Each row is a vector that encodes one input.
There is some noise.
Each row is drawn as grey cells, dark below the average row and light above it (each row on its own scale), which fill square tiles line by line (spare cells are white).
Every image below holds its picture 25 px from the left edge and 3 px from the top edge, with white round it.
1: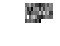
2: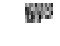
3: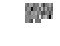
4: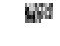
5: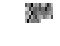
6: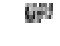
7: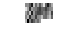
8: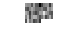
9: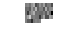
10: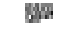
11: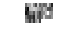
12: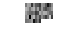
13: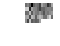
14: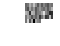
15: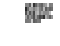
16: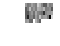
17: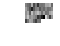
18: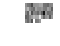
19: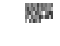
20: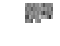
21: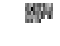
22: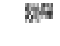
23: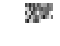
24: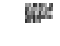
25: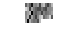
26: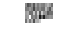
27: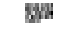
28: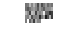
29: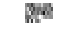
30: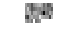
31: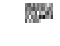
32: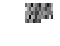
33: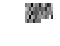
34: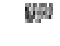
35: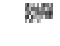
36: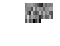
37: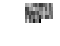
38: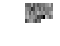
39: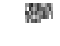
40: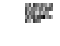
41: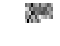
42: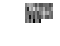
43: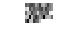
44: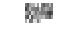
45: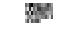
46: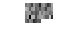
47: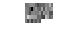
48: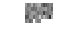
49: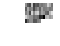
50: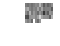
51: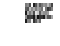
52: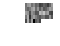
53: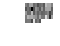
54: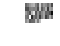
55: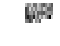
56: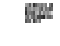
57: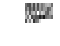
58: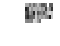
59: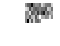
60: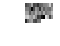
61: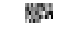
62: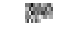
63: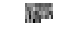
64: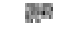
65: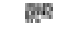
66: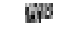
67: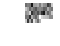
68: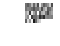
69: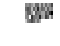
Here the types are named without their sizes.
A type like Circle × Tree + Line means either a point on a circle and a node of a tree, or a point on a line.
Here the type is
Tree × Tree.
